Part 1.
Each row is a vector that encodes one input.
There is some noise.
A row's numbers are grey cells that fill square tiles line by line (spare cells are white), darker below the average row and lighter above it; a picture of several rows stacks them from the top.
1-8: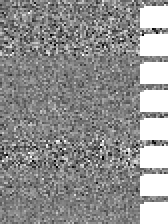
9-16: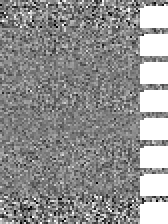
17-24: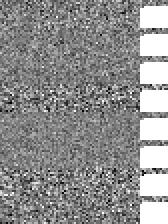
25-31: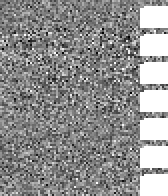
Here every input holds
a point on each of two 3-point lines.
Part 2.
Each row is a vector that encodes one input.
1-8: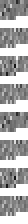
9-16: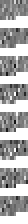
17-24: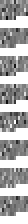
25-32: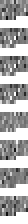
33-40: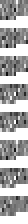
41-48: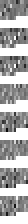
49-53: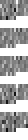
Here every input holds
a point on a 5-point line.
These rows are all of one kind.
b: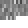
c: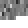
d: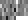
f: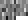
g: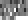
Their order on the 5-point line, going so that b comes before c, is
f, d, b, c, g.
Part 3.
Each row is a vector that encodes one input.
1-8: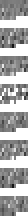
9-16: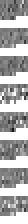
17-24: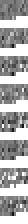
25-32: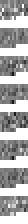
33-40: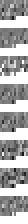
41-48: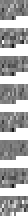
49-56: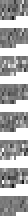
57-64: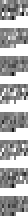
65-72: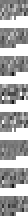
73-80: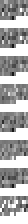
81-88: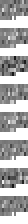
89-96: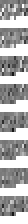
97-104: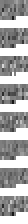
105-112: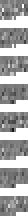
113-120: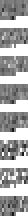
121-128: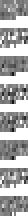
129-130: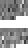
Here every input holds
either a fixed value, or a node of a 10-node tree.
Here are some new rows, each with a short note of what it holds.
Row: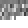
a node of a 10-node tree
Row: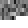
a fixed value
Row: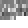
a node of a 10-node tree
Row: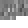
a node of a 10-node tree
